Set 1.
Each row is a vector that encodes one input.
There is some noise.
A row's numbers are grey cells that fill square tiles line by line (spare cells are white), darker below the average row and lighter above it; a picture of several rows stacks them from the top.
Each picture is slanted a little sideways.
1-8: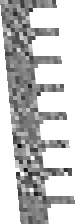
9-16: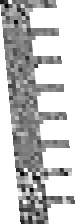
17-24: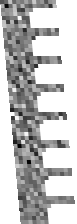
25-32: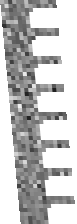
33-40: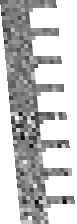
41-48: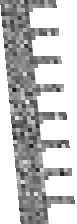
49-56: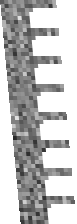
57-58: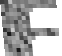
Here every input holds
either a point on a 4-point line, or a point on a 5-point line.
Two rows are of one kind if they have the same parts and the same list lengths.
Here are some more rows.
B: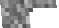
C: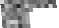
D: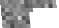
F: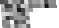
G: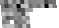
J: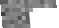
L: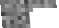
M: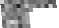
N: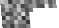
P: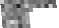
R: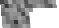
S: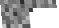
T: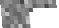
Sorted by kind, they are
B, C, F, G, M, P, S, T
D, J, L, N, R

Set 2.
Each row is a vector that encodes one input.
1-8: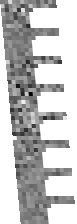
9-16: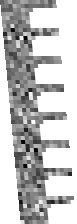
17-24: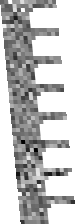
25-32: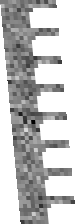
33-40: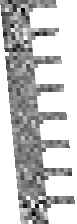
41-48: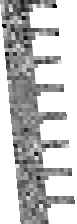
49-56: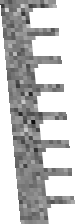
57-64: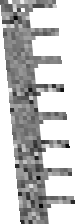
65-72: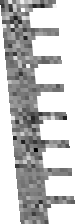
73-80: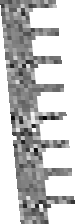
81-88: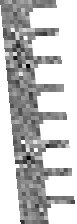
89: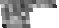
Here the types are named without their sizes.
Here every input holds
a point on a line, together with either a fixed value, or a node of a tree.
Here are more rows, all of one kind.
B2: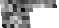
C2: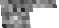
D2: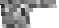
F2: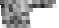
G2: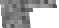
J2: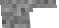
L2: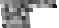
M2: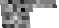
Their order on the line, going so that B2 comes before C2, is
J2, G2, B2, L2, D2, M2, C2, F2.
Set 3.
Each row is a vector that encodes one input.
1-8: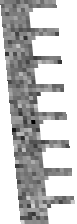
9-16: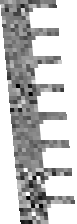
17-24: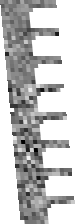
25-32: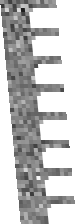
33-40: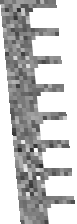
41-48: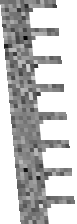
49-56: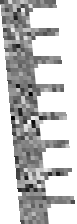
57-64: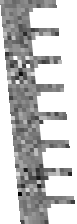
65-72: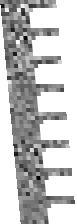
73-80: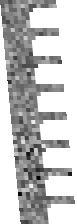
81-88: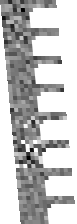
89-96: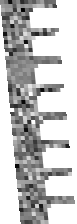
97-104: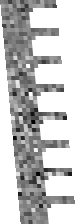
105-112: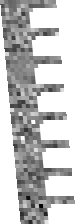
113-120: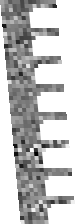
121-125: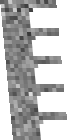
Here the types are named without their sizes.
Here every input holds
either a point on a line, or a node of a tree.
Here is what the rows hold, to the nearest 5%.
About 45% of them hold a point on a line. The rest hold a node of a tree.
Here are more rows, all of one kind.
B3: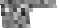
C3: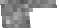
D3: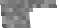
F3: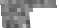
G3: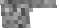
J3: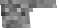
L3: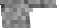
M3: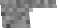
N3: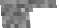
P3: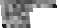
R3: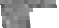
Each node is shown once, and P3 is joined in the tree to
R3.
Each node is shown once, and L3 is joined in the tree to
R3.
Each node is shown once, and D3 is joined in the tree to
B3, N3 and R3.
